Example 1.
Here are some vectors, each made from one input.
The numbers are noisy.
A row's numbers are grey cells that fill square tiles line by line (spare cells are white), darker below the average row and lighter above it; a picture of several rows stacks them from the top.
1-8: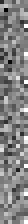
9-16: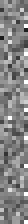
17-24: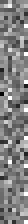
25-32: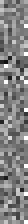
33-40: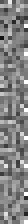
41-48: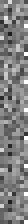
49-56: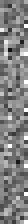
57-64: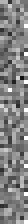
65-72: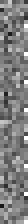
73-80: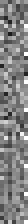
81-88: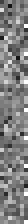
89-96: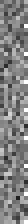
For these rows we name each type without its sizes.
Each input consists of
a point on a line, together with either a point on a circle, or a fixed value.
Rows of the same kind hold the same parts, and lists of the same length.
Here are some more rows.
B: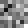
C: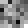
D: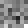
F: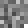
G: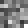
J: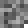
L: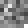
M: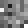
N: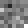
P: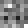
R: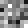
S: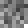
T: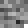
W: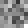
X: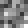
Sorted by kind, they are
B, C, D, G, L, P, R, T, W, X
F, J, M, N, S

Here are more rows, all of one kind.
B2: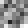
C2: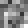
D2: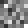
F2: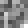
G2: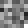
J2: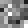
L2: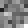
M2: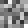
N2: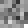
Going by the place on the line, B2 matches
M2 and N2.
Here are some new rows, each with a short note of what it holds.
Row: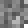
a point on a line
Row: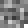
a point on a circle and a point on a line
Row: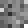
a point on a line
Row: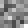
a point on a circle and a point on a line
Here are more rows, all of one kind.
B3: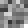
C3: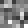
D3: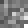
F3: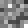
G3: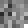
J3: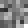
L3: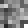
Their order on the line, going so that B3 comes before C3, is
F3, B3, C3, J3, L3, D3, G3.
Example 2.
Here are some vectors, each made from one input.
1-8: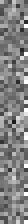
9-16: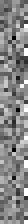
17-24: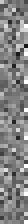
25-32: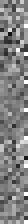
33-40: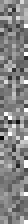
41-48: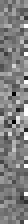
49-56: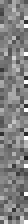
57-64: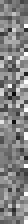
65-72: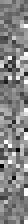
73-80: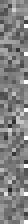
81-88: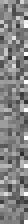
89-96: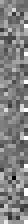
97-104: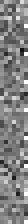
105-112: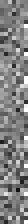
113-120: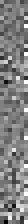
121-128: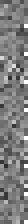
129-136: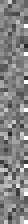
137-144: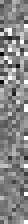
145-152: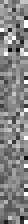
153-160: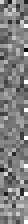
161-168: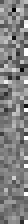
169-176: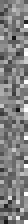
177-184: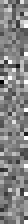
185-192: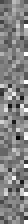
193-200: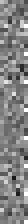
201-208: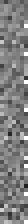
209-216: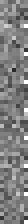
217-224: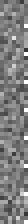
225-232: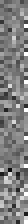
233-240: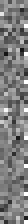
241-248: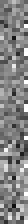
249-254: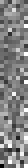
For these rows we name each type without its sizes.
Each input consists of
either a point on a circle and a true/false value, or a fixed value.
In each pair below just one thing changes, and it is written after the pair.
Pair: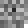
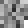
the place on the circle
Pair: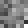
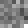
the place on the circle
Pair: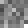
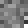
the place on the circle
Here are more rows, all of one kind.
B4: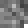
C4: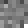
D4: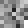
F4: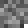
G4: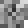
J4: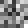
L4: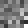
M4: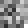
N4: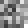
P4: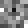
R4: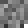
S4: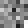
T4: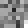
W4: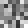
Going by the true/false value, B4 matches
C4, F4, L4 and R4.
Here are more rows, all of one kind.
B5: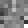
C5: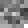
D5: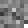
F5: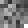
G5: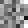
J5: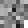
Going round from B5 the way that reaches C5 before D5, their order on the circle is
B5, F5, J5, C5, G5, D5.
